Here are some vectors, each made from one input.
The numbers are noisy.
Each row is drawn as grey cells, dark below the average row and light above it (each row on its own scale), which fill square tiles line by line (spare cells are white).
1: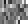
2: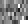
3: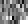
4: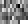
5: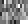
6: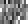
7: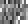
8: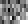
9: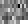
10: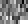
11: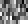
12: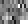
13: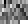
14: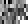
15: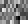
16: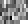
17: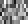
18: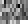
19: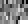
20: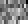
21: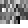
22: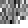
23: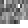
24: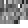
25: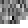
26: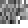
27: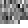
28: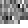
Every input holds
a point on a 4-point line.
